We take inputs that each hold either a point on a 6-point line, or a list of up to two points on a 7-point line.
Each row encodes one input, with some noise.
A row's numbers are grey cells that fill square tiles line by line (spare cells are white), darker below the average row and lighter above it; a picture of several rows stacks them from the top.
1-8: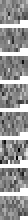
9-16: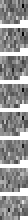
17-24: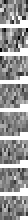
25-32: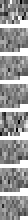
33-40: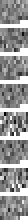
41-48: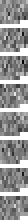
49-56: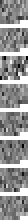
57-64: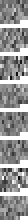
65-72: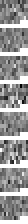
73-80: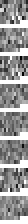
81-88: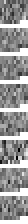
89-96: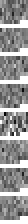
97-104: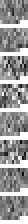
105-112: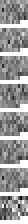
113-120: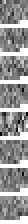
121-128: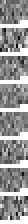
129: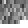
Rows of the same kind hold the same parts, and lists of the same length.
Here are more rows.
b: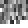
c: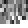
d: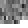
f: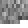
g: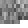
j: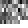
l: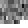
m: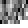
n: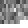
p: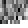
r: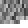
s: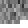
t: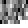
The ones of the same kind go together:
b, c, m, p, t
d, l, n, r, s
f, g
j

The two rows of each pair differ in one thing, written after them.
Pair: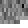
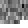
the place on the 7-point line in item 1 of the list
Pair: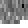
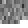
the place on the 7-point line in item 2 of the list
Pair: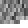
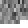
the place on the 7-point line in item 2 of the list
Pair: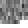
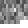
the place on the 7-point line in item 1 of the list
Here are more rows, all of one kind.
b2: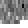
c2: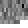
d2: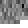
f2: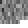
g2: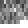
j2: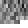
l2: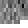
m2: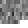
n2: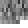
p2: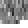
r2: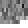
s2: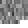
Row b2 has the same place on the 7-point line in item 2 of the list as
j2 and l2.
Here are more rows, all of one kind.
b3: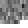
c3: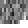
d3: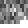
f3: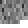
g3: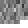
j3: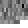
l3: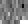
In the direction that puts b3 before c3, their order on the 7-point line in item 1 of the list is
d3, g3, j3, f3, l3, b3, c3.
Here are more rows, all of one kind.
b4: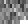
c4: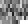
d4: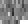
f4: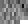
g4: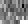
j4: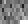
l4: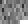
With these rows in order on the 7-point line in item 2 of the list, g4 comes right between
b4 and f4.
